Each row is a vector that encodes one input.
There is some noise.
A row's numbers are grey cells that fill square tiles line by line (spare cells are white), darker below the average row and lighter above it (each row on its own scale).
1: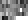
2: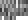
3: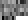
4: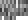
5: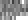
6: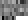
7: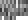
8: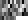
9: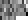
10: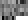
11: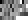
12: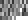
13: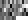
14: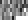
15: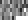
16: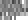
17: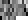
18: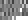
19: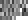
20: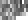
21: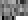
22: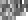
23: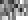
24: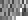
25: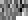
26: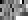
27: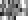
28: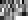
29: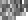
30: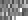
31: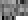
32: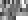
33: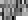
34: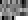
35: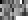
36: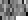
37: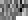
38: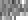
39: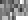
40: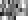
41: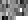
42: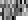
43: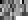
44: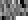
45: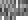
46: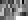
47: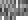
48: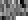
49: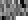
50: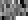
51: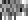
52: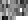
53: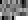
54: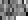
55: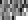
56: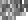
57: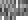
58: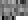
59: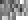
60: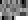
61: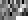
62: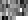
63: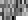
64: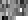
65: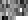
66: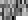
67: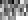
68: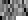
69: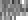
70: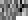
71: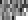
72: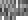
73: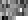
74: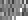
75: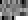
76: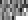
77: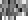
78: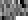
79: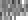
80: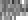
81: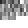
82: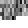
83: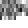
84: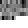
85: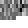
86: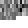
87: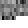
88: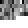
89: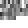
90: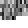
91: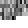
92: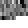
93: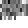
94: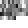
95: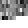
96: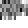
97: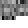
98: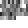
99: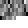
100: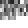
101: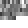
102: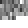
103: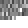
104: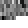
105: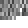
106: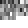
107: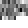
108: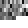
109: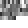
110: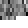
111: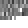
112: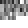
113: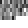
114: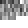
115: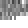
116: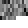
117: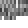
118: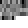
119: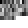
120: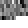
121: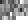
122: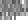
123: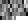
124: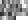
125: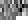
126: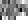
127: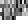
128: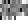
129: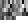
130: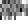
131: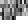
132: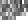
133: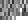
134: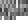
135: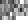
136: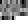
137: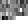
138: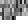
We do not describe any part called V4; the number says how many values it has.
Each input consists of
a list of up to two items, each a true/false value and a value of V4.
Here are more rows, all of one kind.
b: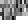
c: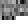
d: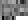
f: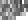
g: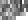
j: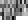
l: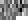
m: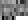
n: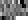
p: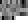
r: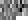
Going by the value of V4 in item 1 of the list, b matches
c, d, j and m.
